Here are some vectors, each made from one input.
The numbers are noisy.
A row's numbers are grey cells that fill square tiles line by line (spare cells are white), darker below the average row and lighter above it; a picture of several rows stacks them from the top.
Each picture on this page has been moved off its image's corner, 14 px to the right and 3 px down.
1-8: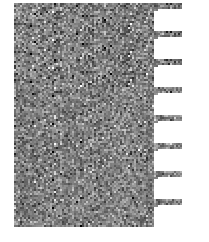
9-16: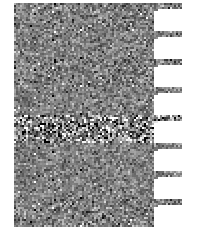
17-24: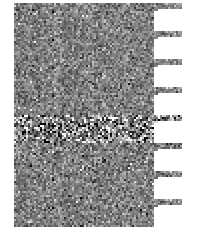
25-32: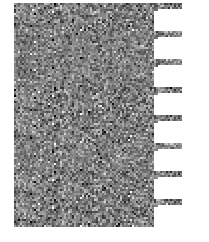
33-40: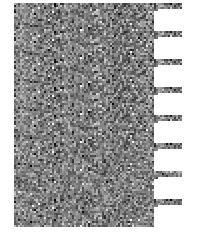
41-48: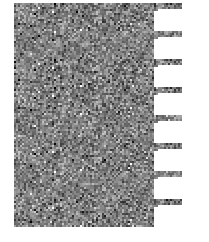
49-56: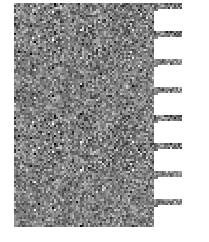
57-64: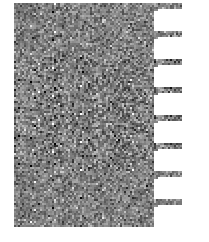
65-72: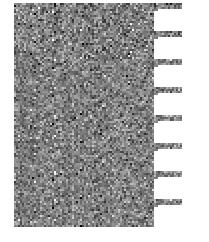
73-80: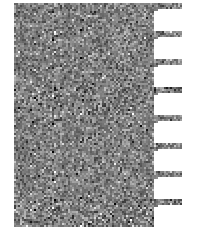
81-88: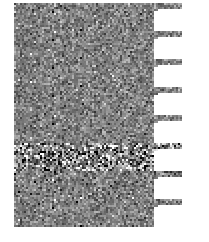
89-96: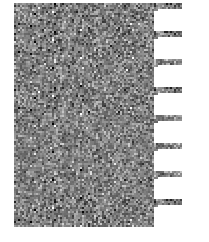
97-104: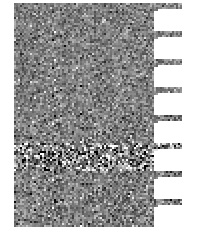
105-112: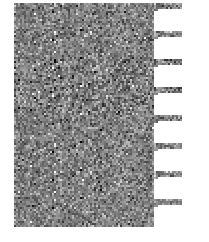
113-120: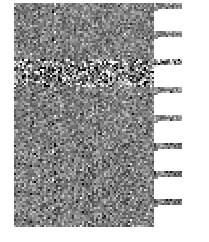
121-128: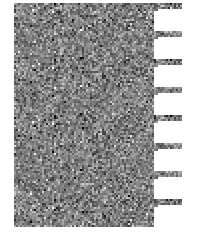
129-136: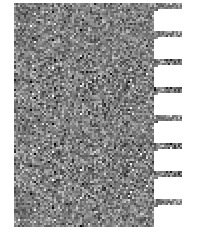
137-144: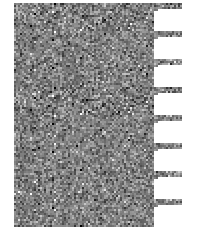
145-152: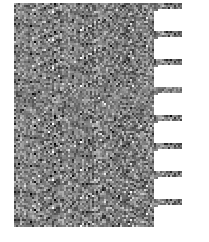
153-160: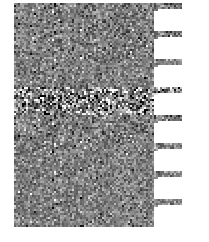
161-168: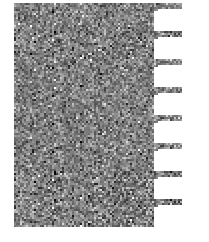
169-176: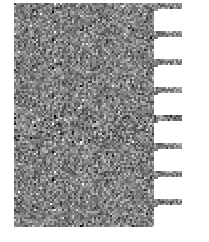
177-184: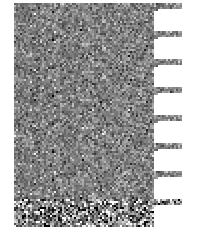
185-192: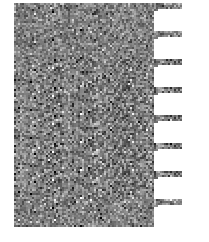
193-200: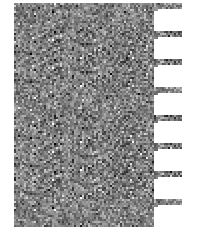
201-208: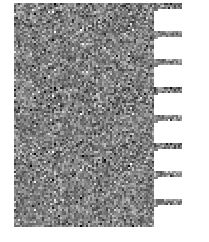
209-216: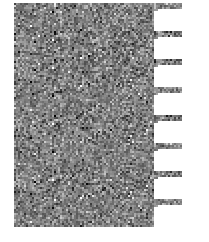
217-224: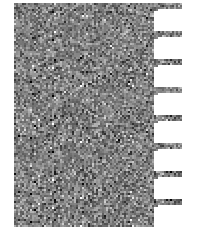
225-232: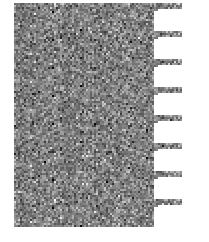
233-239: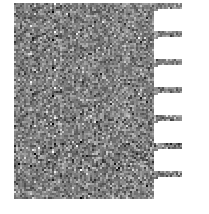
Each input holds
a list of up to two items, each a point on a 7-point line and a true/false value.
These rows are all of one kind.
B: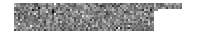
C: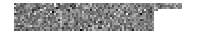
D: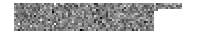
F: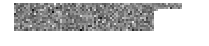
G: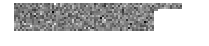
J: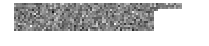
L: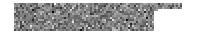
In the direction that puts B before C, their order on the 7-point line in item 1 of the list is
B, J, G, L, D, F, C.
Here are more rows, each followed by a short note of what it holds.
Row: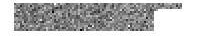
a list of two items
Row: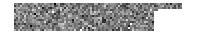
a list of one item
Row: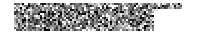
the empty list
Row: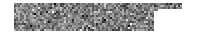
a list of one item
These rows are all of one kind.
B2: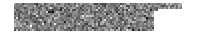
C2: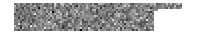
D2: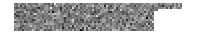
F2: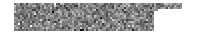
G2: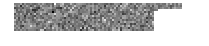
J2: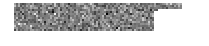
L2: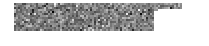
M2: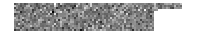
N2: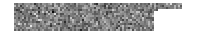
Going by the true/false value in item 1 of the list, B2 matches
D2, G2 and L2.
